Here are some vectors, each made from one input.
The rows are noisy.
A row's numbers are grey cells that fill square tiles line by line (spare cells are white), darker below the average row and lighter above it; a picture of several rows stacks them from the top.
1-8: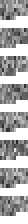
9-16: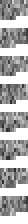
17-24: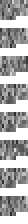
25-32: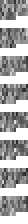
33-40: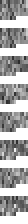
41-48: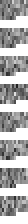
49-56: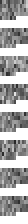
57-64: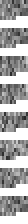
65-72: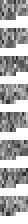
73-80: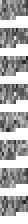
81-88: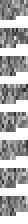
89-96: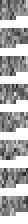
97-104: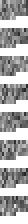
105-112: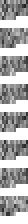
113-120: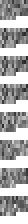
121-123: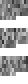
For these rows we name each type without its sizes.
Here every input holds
three true/false values.
